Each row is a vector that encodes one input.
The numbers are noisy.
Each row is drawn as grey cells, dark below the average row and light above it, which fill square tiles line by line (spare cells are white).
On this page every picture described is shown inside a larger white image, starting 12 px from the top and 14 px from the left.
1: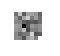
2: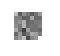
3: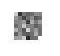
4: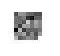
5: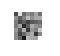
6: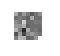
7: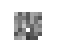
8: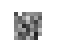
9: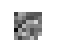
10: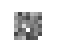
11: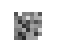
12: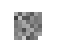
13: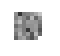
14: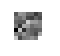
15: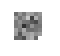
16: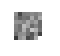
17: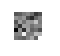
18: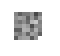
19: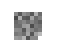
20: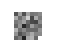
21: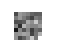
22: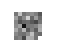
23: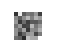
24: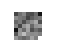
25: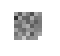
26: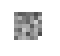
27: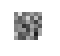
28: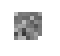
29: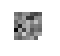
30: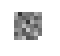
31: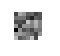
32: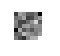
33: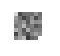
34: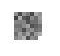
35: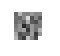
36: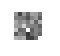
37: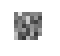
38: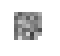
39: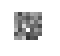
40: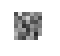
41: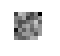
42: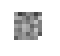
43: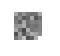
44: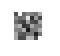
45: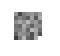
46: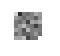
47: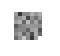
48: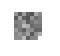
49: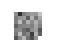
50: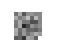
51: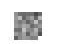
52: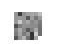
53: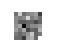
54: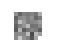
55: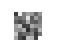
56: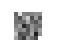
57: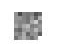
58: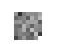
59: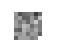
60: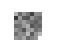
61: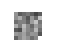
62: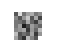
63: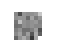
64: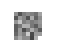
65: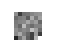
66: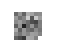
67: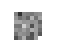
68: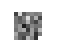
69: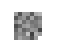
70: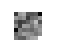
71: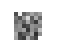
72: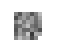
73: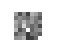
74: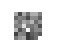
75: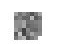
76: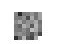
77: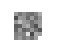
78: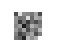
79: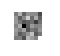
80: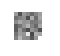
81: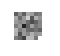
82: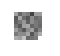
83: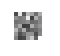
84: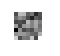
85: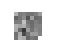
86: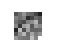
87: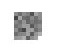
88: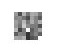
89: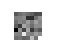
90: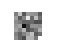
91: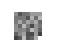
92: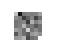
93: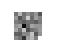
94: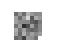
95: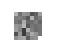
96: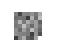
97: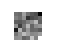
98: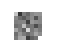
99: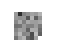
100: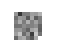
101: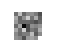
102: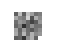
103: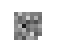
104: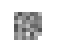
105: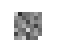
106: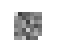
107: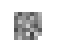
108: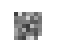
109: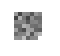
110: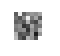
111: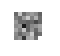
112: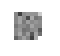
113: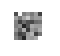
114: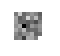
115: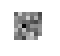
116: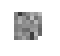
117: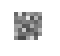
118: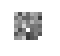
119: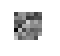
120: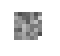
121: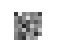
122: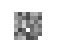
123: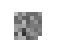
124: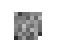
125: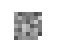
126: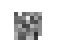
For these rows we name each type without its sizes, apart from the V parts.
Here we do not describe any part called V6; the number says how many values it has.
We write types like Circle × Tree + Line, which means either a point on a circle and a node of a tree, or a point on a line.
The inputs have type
Bool × V6 + Line.
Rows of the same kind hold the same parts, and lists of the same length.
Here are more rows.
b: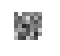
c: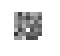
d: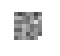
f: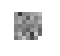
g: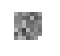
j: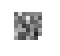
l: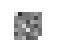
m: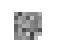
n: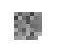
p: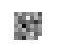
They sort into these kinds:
b, j, p
c, d, f, g, l, m, n

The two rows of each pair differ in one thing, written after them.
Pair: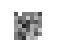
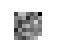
the true/false value
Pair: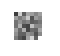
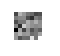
the true/false value
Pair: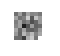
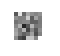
the value of V6
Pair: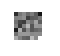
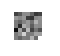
the value of V6
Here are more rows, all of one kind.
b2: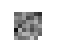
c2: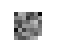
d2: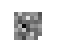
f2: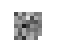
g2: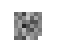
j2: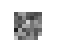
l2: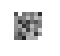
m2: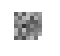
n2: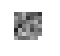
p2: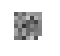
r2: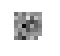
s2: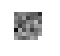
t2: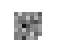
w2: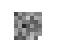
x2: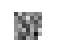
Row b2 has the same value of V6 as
d2, n2, s2 and t2.
